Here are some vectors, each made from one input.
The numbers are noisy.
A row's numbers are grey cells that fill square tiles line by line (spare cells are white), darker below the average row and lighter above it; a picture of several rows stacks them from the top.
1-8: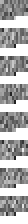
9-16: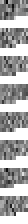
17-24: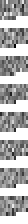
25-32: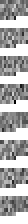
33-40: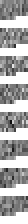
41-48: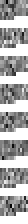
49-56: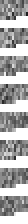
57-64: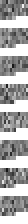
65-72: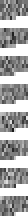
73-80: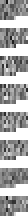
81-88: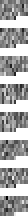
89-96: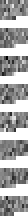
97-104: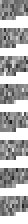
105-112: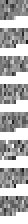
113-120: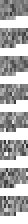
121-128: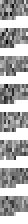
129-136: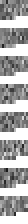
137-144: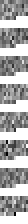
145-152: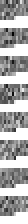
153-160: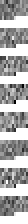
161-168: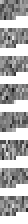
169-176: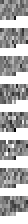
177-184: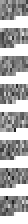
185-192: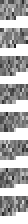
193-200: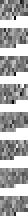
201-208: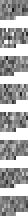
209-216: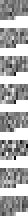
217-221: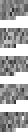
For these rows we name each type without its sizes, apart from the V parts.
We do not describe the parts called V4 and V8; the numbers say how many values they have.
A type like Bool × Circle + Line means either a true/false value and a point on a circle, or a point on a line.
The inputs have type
List(Line) + (Tree + Unit) × V4 × V8.
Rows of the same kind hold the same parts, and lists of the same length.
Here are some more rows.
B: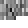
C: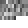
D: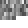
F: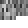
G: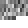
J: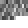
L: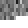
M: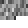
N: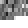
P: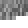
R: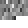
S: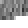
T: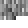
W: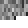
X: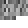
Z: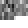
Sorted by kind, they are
B, M, T, W
C, D, G, R, X
F
J, L, N, Z
P, S

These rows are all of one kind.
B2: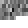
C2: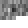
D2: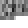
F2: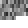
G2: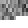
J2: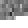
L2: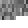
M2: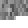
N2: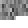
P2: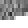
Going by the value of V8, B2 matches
C2 and D2.
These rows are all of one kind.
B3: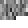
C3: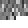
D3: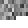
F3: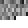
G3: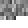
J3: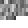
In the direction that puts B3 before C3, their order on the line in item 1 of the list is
B3, G3, J3, F3, D3, C3.
